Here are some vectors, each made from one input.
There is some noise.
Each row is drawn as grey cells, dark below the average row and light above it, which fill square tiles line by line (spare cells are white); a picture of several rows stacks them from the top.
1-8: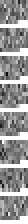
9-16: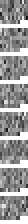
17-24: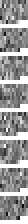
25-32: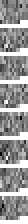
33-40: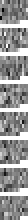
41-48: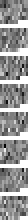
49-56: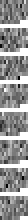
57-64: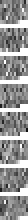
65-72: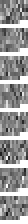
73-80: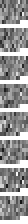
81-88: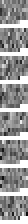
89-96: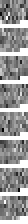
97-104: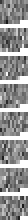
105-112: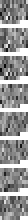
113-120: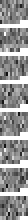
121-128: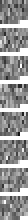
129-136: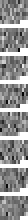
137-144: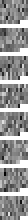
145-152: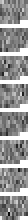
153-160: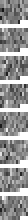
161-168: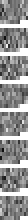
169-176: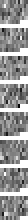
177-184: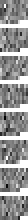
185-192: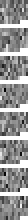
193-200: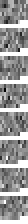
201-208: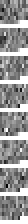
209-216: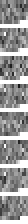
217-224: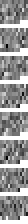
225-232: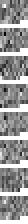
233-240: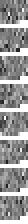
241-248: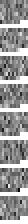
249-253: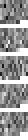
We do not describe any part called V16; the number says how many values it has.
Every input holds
a point on a 6-point line, together with either a point on a 17-point circle, or a value of V16.
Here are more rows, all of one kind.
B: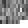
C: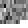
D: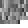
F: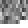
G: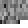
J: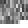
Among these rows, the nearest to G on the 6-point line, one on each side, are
C and F.
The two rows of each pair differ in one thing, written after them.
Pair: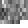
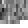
the place on the 6-point line
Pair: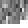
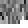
the value of V16
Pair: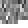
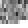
the place on the 6-point line
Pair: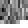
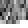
the value of V16
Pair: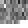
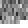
the value of V16
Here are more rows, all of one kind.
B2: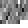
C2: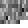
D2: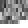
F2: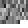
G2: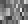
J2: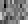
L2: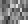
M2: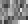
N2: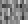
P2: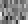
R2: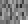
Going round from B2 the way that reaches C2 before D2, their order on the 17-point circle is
B2, C2, F2, G2, L2, D2, P2, J2, M2, R2, N2.
